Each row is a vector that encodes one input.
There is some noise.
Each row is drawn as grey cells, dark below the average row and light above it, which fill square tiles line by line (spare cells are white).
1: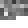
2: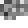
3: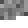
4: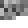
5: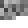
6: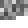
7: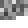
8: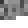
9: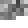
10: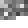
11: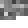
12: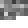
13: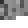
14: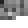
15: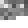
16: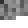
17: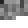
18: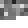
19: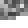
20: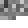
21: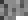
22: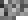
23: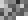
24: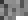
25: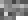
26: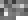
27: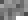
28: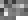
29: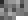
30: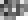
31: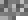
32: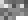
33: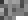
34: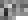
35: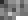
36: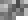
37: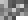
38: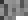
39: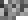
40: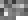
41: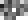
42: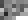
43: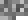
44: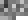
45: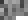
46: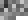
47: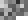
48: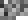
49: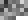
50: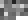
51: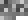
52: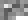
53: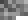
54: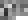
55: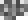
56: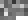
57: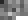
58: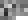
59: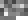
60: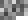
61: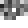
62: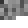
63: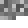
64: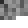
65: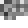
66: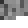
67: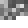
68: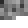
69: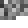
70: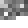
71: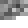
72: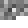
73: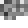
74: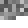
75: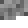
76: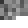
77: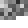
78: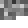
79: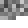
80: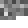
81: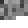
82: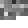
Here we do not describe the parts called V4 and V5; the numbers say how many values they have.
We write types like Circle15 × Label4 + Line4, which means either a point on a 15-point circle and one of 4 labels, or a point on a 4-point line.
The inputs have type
(Bool × Line3 × Line3 + V5) × V4.
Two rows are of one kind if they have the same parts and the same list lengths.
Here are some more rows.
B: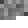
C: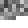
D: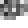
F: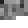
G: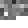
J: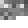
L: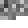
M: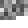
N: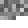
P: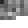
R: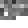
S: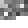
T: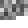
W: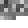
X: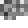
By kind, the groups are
B, C, F, G, L, N, P, R, W
D, J, M, S, T, X

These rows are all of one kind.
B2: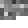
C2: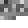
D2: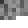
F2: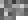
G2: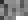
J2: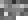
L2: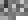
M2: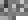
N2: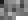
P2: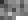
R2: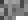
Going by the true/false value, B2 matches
C2, J2, N2 and R2.
